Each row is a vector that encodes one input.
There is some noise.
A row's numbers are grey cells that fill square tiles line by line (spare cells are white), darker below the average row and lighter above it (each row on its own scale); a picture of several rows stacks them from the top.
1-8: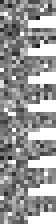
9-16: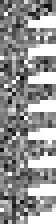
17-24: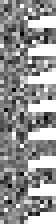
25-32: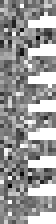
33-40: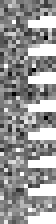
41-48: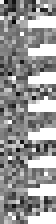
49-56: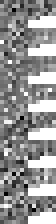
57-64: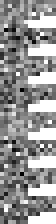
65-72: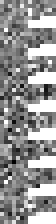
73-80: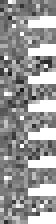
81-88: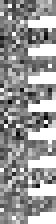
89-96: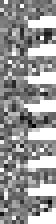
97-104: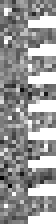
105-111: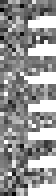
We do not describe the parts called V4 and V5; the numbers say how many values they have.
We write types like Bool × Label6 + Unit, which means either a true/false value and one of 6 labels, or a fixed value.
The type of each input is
(Bool × Bool × Bool + V5) × Label6 + V4.
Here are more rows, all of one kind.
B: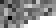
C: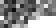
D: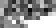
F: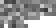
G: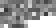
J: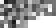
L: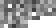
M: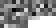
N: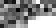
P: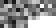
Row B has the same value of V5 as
G, J, N and P.
